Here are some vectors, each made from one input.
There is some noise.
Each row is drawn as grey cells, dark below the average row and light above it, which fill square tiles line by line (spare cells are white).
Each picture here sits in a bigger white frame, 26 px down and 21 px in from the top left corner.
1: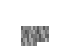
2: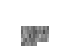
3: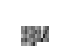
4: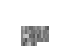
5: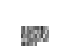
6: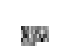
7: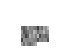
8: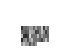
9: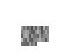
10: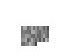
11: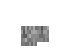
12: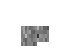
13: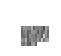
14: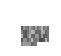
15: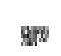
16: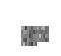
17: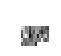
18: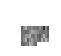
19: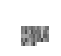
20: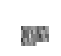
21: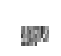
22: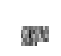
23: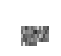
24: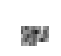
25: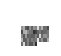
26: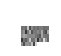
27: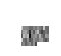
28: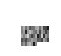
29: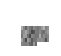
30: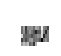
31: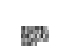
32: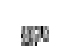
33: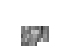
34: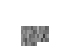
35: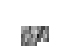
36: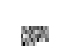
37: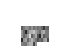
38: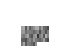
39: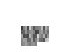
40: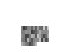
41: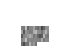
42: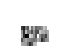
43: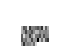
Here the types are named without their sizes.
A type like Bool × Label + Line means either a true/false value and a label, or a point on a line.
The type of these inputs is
Bool × Bool × Bool × Circle.
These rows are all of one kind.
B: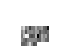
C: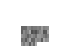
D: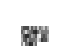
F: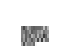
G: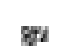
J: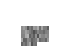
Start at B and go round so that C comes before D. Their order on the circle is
B, G, F, C, D, J.
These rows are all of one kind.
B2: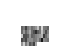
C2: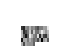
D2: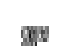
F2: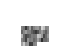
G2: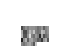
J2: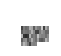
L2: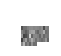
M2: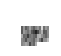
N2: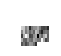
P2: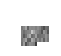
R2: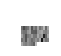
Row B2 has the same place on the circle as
L2, N2, P2 and R2.
